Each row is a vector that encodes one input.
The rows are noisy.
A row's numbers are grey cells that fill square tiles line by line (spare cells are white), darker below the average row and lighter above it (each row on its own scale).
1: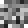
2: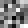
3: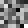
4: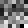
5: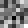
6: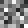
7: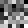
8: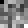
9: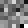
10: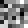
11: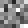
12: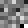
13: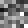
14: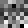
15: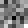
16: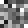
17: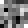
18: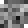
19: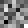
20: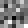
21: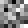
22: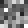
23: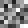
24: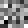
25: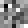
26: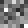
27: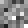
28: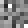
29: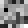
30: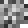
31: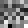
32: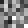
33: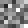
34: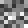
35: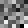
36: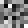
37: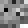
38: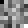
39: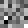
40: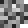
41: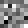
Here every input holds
a point on a 6-point line and a true/false value.
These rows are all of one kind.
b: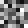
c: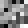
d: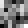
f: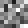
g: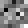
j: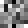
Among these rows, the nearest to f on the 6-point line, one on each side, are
c and j.
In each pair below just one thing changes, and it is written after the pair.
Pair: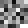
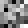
the place on the 6-point line
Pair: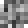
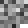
the true/false value
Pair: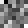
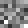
the place on the 6-point line
